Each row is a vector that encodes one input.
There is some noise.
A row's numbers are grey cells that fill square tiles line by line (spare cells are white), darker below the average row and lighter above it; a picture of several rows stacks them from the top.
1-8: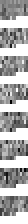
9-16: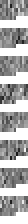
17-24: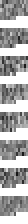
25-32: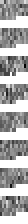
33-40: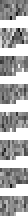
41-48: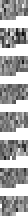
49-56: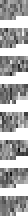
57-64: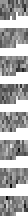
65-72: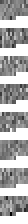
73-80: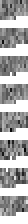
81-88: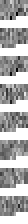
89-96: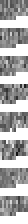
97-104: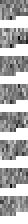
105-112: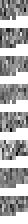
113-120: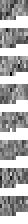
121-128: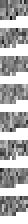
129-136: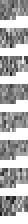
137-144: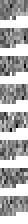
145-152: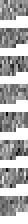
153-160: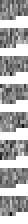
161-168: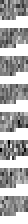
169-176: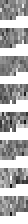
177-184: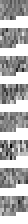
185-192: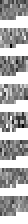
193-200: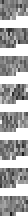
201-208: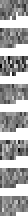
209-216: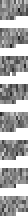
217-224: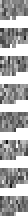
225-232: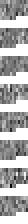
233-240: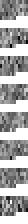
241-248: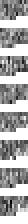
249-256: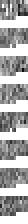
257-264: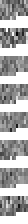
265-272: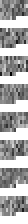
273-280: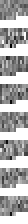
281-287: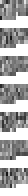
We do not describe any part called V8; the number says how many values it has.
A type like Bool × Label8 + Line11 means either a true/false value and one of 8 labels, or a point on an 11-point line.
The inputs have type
Tree10 × (Tree14 + V8).
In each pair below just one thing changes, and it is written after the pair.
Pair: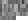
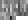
the node of the tree
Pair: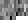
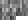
the node of the tree
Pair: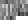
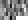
the node of the tree
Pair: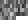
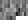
the value of V8
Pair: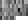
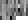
the node of the tree
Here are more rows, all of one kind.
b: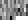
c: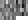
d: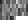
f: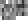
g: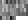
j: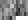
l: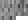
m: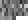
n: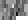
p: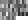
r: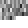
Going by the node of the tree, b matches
f, l and r.
